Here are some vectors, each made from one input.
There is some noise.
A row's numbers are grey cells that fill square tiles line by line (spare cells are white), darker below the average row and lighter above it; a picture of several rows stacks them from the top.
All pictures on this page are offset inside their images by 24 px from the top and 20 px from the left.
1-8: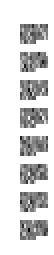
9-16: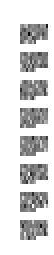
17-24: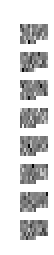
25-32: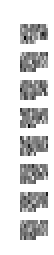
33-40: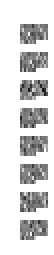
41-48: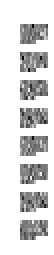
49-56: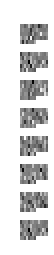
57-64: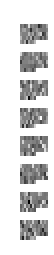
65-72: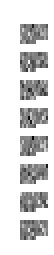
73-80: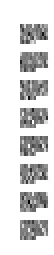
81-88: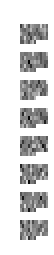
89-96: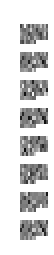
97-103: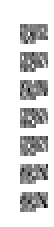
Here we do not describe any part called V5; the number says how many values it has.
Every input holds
a true/false value, together with either a point on a 6-point line, or a value of V5.
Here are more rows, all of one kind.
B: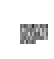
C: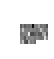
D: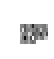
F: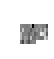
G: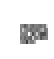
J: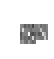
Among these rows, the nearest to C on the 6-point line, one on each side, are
B and J.
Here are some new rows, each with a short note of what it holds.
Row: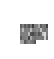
a point on a 6-point line and a true/false value
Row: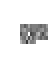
a point on a 6-point line and a true/false value
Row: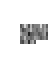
a true/false value and a value of V5
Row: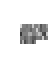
a true/false value and a value of V5
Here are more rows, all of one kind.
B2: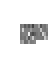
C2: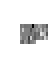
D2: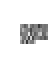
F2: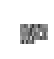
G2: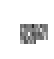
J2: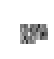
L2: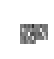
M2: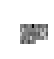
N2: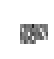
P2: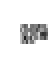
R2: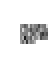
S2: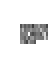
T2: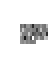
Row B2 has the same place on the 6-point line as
L2 and N2.
